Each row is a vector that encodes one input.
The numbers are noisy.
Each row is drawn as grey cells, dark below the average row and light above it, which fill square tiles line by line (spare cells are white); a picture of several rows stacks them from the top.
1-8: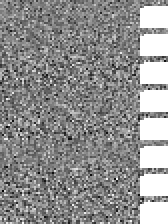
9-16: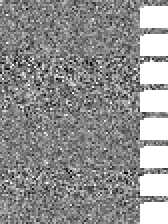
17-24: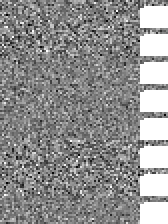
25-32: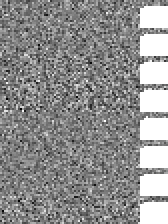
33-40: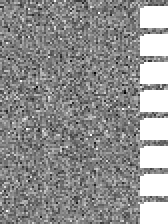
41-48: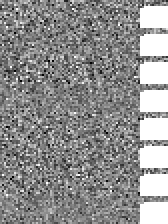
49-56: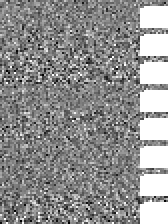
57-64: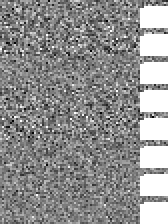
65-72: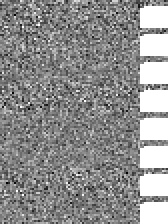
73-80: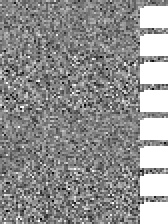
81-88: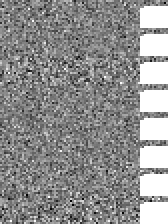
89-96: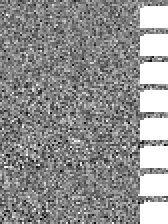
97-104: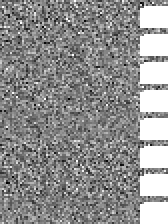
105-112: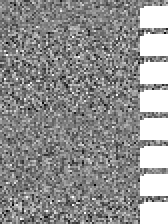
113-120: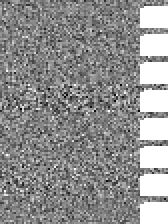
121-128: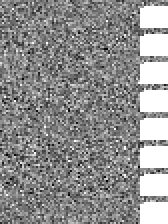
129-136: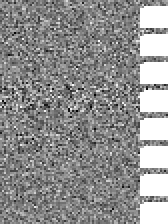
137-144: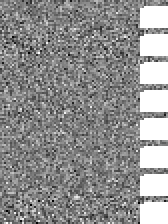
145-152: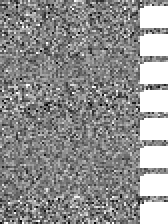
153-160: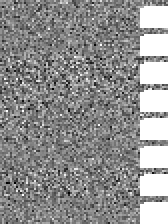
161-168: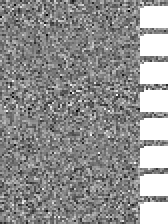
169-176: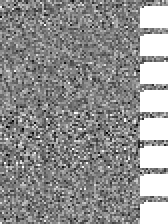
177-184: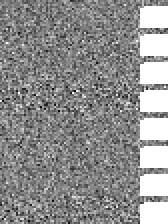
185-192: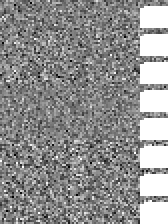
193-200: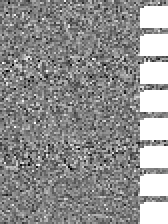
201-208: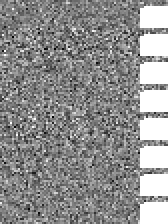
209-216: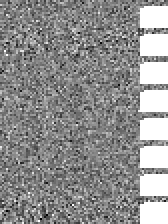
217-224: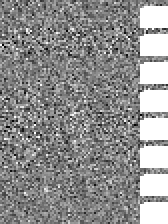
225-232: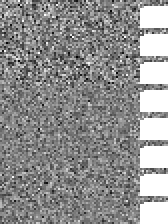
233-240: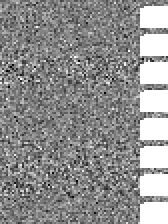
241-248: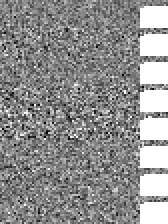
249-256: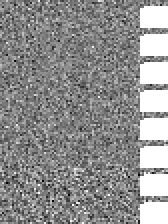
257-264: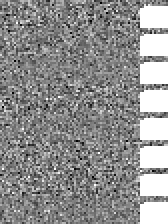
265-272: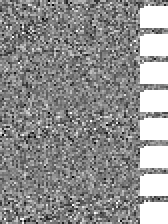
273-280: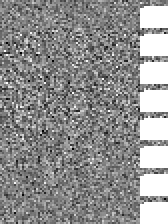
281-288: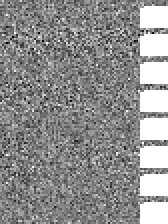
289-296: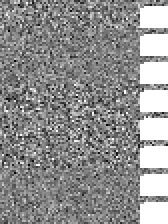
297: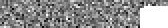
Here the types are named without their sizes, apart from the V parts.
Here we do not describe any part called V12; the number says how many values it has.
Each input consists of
either a point on a circle, a point on a line and four true/false values, or two values of V12.
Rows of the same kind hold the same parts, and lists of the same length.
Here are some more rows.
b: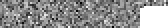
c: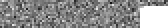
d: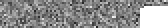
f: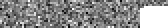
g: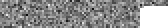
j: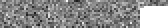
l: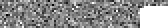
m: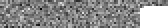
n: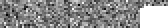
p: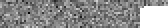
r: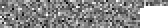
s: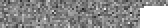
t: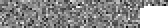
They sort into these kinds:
b, c, d, g, j, m, p, s
f, l, n, r, t

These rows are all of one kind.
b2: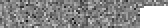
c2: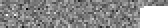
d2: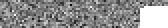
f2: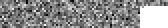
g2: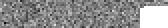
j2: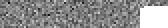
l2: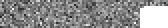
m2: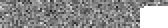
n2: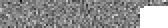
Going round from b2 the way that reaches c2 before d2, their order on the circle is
b2, g2, n2, l2, m2, c2, j2, d2, f2.
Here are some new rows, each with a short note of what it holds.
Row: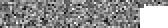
two values of V12
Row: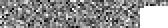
two values of V12
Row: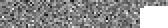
a point on a circle, a point on a line and four true/false values
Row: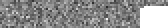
a point on a circle, a point on a line and four true/false values
